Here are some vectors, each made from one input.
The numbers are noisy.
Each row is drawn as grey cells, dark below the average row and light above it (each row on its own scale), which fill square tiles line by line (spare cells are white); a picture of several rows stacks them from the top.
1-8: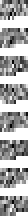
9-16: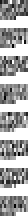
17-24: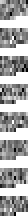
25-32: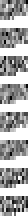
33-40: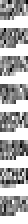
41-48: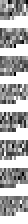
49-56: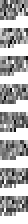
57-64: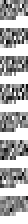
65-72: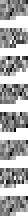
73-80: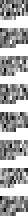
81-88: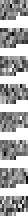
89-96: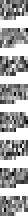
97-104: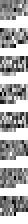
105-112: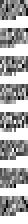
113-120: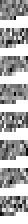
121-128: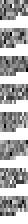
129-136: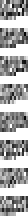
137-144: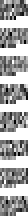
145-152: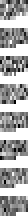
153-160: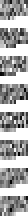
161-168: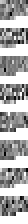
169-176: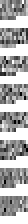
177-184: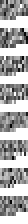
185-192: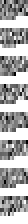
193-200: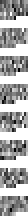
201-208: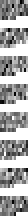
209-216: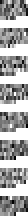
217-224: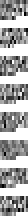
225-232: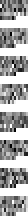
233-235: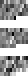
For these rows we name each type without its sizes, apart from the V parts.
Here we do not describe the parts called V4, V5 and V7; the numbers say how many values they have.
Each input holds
a true/false value, together with either a point on a circle, a point on a line, a value of V4 and a value of V7, or a value of V5.
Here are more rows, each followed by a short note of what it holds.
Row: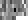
a point on a circle, a point on a line, a true/false value, a value of V4 and a value of V7
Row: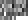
a true/false value and a value of V5
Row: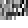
a true/false value and a value of V5
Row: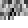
a true/false value and a value of V5
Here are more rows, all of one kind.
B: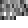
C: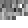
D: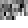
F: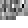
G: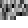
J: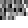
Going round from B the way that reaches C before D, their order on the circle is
B, J, G, C, D, F.
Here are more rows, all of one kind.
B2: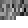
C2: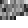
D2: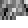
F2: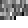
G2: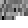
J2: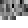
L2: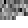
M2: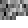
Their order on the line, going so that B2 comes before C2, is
L2, G2, J2, B2, C2, D2, M2, F2.
